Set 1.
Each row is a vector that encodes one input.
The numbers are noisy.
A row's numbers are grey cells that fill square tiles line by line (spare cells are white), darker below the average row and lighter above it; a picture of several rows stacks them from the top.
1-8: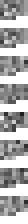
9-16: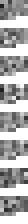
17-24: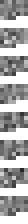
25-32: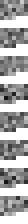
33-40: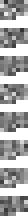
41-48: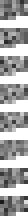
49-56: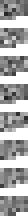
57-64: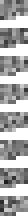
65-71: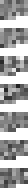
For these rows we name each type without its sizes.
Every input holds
three true/false values.
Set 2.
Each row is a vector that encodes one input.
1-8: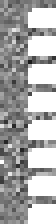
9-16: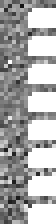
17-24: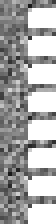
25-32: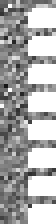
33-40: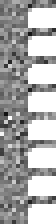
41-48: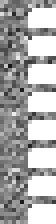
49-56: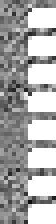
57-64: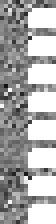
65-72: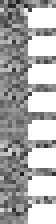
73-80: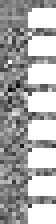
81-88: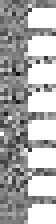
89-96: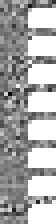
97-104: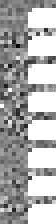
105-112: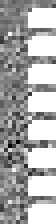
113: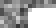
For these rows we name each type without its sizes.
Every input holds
a node of a tree.
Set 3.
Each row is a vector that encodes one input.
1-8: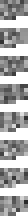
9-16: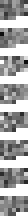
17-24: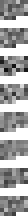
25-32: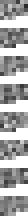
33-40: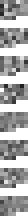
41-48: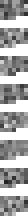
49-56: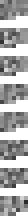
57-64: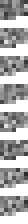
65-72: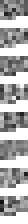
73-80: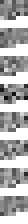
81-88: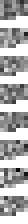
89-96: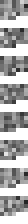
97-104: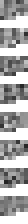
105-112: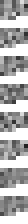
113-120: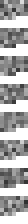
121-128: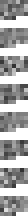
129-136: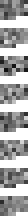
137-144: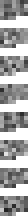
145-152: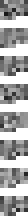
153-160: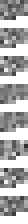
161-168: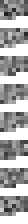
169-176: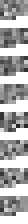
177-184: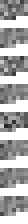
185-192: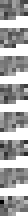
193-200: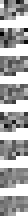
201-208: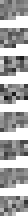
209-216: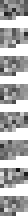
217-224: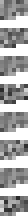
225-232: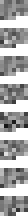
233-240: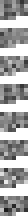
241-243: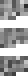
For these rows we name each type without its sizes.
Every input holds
three true/false values.
